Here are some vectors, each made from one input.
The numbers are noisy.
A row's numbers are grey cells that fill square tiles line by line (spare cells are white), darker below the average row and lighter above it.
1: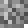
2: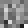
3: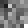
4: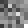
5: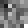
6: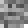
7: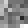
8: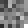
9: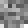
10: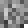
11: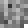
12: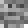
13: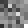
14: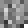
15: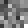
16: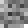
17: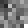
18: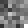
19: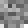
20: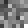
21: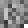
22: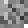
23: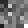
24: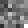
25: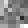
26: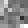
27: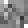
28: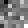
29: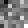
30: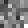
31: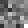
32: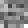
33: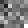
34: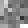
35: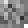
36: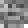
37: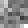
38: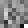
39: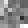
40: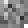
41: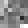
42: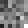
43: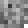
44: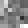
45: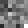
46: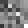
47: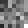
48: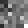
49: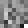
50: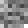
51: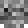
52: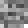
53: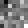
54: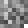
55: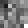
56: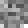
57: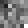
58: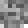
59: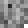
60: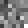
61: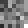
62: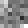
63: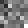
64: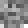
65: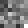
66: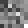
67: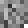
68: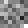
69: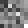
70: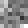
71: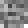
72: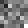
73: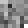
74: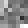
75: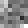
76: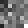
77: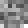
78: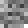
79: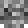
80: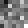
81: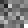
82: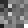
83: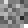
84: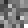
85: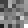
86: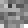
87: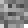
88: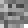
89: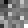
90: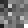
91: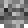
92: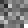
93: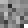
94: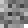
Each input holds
either a point on an 8-point line, or a list of up to two points on a 5-point line.
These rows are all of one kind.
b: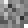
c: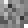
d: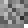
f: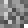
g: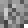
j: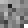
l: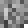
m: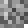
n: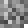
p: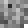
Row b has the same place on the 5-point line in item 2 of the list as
c and j.
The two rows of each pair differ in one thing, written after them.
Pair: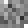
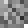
the place on the 5-point line in item 2 of the list
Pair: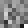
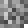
the place on the 5-point line in item 1 of the list
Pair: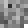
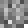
the place on the 5-point line in item 2 of the list
